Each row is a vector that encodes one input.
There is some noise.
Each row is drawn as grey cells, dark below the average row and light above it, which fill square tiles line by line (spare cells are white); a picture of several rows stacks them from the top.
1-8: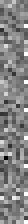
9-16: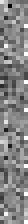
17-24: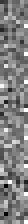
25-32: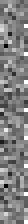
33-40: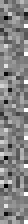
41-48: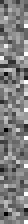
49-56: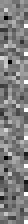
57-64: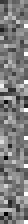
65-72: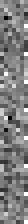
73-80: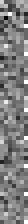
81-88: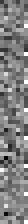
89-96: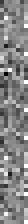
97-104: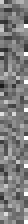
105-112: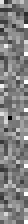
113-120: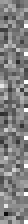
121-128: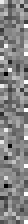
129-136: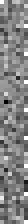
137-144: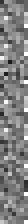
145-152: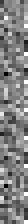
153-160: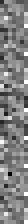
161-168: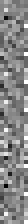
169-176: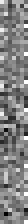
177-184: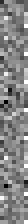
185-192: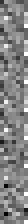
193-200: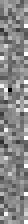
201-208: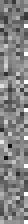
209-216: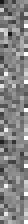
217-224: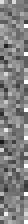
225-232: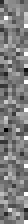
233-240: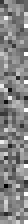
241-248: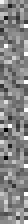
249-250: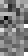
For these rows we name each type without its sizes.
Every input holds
a point on a line, together with either a point on a circle, or a fixed value.
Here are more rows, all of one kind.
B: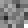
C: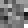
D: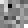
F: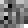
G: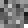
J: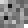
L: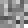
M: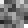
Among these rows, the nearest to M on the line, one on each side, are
C and F.
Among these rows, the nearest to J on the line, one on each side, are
B and D.
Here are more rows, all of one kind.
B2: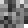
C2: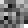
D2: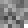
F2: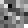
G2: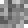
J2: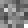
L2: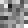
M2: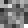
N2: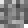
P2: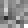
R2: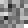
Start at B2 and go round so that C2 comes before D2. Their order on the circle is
B2, C2, R2, L2, F2, P2, D2, J2, M2, N2, G2.
